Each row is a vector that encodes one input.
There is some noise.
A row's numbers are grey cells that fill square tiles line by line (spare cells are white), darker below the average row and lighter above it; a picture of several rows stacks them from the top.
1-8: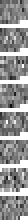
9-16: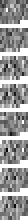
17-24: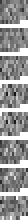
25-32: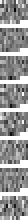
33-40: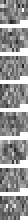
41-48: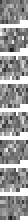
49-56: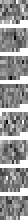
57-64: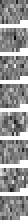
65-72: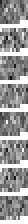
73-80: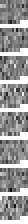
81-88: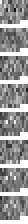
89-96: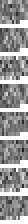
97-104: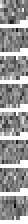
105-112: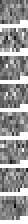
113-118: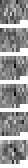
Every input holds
either four true/false values, or a list of up to two items, each a point on a 4-point line and a point on a 5-point line.
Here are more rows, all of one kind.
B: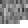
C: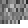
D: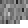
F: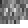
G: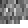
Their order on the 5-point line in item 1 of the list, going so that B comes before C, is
B, D, C, G, F.
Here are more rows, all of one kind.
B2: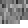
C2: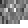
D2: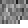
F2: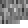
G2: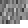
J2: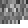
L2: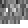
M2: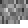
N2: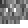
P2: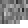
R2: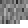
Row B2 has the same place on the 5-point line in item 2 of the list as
C2, F2, G2 and N2.
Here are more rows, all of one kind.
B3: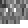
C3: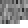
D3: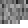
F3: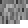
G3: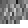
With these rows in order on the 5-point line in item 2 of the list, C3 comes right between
B3 and F3.
